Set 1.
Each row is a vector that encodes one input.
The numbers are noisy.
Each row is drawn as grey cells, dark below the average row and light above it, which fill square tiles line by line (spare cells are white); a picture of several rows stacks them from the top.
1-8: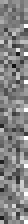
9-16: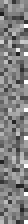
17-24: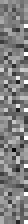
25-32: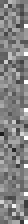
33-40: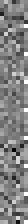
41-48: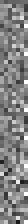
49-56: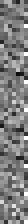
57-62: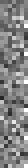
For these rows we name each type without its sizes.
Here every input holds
a node of a tree.
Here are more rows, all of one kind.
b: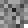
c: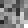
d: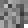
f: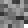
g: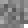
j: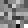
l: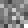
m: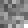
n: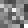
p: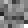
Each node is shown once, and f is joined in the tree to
p.
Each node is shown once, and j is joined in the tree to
b.
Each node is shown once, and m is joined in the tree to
g and l.
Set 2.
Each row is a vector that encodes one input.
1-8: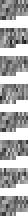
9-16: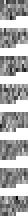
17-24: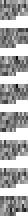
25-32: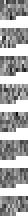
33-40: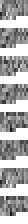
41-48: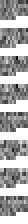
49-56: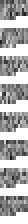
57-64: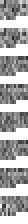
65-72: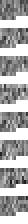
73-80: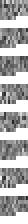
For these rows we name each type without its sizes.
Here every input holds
a node of a tree.
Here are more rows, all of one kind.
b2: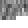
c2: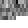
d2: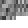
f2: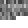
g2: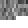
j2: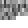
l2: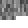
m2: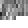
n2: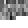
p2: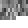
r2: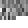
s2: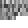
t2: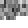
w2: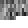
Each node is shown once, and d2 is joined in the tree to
b2 and c2.
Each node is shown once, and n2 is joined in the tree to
f2 and w2.
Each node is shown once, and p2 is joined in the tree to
g2, m2 and r2.
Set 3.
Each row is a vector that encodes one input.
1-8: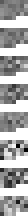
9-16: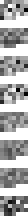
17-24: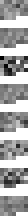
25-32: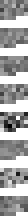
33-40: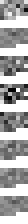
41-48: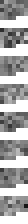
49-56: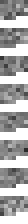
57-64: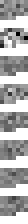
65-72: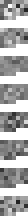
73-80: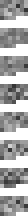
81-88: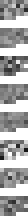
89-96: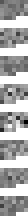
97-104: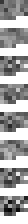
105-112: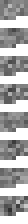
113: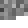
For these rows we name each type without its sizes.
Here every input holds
a label.
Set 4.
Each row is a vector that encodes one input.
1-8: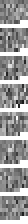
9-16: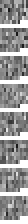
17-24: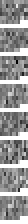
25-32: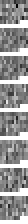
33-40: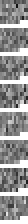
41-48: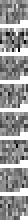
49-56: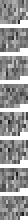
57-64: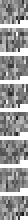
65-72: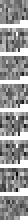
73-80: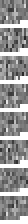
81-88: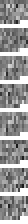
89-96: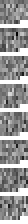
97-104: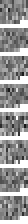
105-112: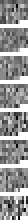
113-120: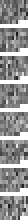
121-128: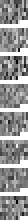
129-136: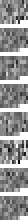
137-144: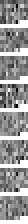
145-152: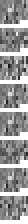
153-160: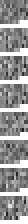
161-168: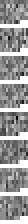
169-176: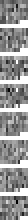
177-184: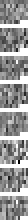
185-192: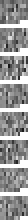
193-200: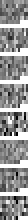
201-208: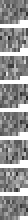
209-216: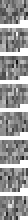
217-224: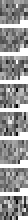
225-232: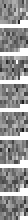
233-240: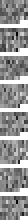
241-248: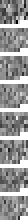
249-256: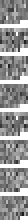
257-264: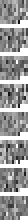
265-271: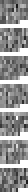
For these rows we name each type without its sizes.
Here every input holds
three true/false values.
